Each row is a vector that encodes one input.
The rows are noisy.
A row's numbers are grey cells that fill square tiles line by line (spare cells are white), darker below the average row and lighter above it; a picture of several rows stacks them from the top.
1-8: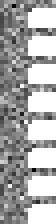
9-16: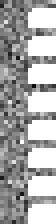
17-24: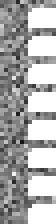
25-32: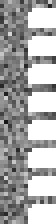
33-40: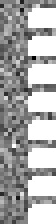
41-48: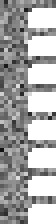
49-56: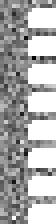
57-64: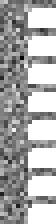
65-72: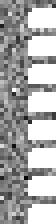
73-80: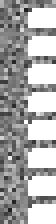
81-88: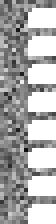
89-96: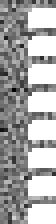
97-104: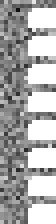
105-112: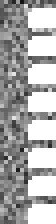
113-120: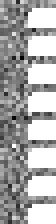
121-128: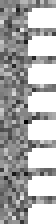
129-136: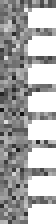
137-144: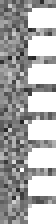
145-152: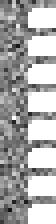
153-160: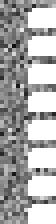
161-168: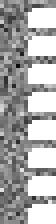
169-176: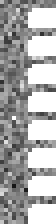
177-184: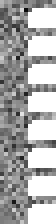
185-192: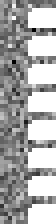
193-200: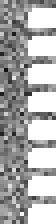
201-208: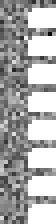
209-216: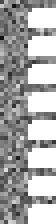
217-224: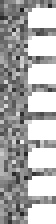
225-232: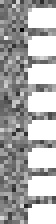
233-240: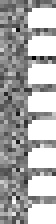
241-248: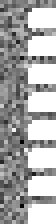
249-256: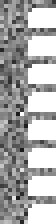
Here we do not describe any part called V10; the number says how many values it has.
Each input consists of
a point on an 18-point line, together with either a point on an 11-point circle, or a value of V10.
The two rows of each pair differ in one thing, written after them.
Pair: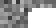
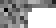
the place on the 18-point line
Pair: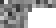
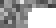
the place on the 11-point circle
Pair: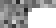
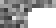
the place on the 18-point line
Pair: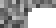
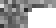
the place on the 18-point line
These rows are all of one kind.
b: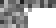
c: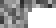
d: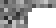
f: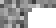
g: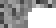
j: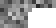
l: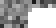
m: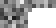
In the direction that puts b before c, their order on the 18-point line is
f, l, j, d, m, b, c, g.
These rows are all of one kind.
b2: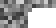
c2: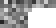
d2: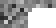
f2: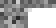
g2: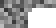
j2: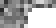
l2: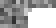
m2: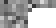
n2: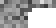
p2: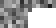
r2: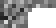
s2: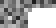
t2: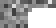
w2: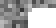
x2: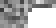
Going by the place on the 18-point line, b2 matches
j2, l2, m2 and x2.
